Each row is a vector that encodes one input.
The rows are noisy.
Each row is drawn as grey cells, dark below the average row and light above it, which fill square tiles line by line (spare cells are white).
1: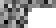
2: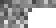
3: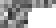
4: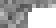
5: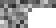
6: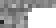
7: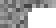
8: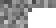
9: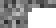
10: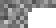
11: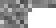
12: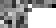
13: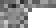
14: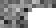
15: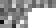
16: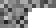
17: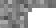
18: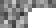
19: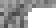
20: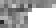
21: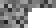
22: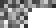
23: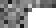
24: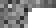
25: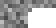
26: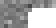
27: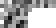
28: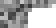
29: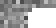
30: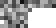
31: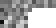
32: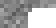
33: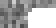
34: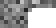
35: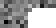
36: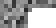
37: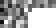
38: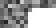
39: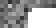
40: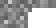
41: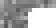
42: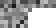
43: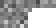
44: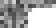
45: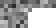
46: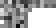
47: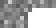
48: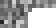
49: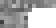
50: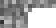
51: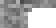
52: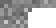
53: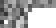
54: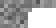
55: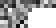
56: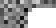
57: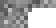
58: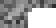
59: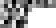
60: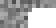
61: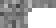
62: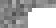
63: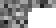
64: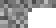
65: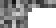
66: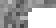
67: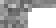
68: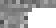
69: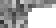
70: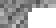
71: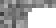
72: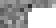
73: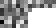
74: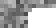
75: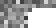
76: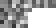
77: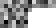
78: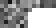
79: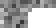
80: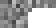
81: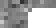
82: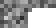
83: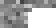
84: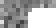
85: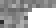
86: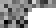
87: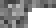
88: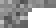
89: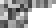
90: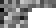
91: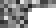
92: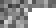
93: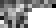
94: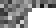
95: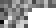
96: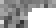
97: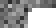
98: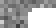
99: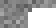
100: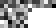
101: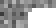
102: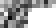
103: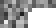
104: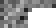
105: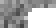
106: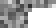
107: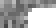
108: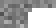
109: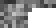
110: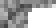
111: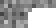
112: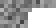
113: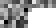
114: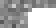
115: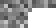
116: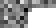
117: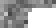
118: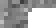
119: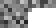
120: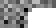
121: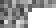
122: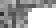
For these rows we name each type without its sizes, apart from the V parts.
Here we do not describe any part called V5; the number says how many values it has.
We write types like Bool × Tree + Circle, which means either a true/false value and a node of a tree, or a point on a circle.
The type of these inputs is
(Bool × Bool × Bool + List(V5)) × Line.
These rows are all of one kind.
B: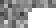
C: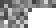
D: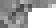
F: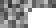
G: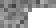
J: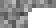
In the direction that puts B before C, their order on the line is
F, J, B, C, G, D.
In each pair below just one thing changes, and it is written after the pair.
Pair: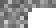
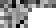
the value of V5 in item 1 of the list
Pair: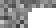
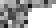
the place on the line
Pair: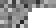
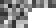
the place on the line
